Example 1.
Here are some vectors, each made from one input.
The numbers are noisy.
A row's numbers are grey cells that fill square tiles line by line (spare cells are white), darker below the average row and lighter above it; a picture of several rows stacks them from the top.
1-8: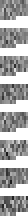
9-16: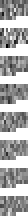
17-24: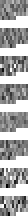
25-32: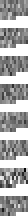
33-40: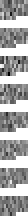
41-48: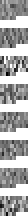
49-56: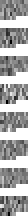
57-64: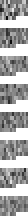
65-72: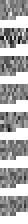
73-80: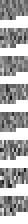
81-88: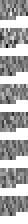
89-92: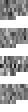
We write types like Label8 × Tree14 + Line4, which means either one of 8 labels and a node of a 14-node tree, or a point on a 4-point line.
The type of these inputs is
List2(Circle5).
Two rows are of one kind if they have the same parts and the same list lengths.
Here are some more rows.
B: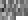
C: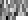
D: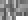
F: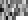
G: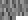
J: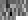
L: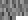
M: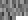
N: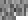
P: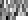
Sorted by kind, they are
B, D, N
C, F, P
G, J, L, M

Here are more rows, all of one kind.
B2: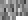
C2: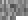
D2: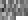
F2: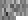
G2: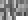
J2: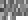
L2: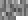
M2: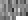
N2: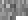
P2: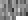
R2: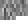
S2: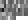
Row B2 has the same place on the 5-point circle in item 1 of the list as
G2, M2 and P2.
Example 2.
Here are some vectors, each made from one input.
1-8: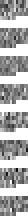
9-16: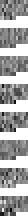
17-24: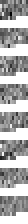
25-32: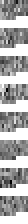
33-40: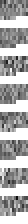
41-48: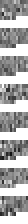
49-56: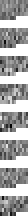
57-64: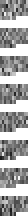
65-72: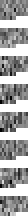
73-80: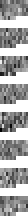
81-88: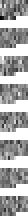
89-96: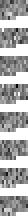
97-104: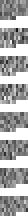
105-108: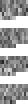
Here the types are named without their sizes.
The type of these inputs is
Circle × Line × Line.
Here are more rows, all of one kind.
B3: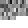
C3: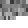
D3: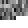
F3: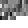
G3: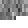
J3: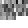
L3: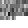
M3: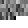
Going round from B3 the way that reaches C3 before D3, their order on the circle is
B3, G3, C3, D3, L3, F3, M3, J3.
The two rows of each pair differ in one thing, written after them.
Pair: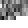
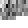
the place on one of the two lines
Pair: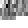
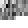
the place on the circle
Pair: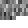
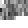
the place on one of the two lines
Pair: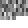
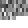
the place on the circle
